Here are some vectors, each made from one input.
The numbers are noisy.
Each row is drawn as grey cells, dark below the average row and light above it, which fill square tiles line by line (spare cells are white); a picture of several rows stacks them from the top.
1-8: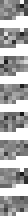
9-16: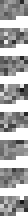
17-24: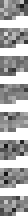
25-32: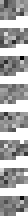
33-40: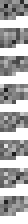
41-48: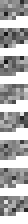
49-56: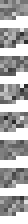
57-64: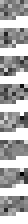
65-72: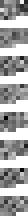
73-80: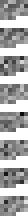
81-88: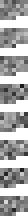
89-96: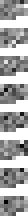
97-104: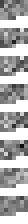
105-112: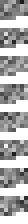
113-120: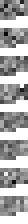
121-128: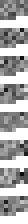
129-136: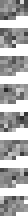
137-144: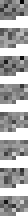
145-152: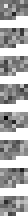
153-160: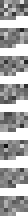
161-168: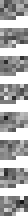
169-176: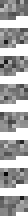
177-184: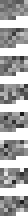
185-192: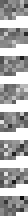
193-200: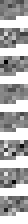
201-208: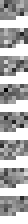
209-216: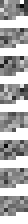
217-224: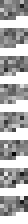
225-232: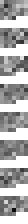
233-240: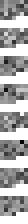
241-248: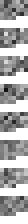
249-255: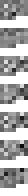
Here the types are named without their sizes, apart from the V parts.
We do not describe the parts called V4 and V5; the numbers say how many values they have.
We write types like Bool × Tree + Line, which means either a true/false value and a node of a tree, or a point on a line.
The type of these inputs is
Circle + (Line + V4) × V5.
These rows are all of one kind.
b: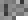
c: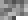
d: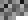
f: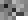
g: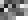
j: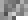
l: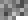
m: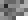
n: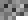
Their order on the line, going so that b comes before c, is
d, n, g, f, m, b, j, l, c.
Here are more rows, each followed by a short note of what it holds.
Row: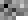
a point on a line and a value of V5
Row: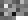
a point on a circle
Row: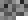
a point on a line and a value of V5
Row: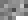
a value of V4 and a value of V5
